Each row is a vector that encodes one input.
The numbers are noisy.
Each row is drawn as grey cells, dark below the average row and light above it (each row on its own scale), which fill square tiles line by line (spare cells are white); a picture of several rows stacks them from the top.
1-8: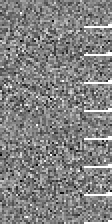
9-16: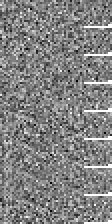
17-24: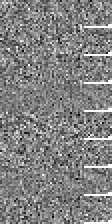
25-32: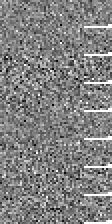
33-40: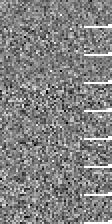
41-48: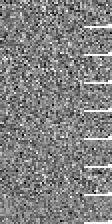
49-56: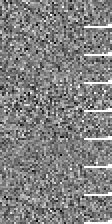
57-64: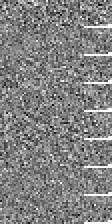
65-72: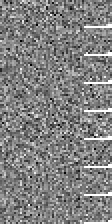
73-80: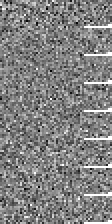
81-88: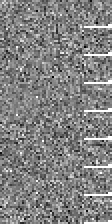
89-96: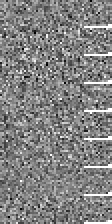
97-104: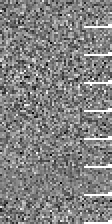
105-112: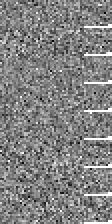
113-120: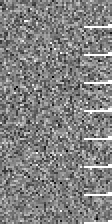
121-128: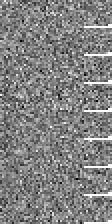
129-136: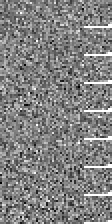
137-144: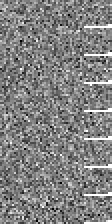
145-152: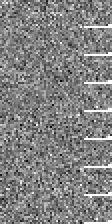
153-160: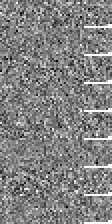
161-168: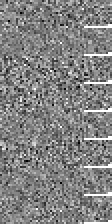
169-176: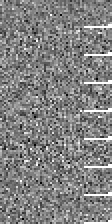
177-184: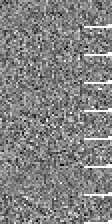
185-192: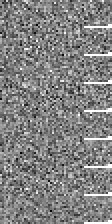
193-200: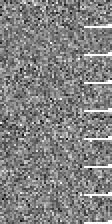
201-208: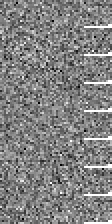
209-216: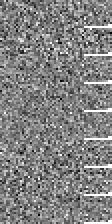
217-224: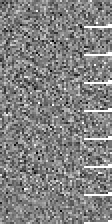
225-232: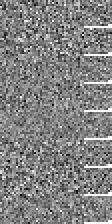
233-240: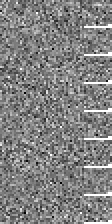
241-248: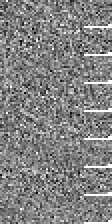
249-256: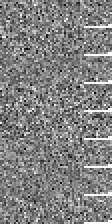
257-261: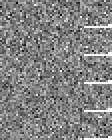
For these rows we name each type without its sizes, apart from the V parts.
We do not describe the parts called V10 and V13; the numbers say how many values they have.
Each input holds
either a label and a value of V10, or a true/false value and a value of V13.
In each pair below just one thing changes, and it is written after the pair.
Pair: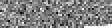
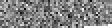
the value of V13
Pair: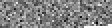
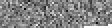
the value of V13
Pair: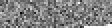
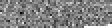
the true/false value
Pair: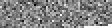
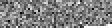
the value of V13
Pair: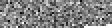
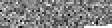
the true/false value
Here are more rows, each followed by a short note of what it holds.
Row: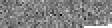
a label and a value of V10
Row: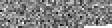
a true/false value and a value of V13
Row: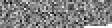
a label and a value of V10
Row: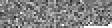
a label and a value of V10
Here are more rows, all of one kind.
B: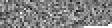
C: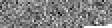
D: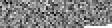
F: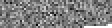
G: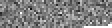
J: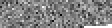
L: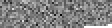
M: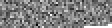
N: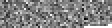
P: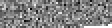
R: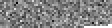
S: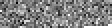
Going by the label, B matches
F, G, M and P.
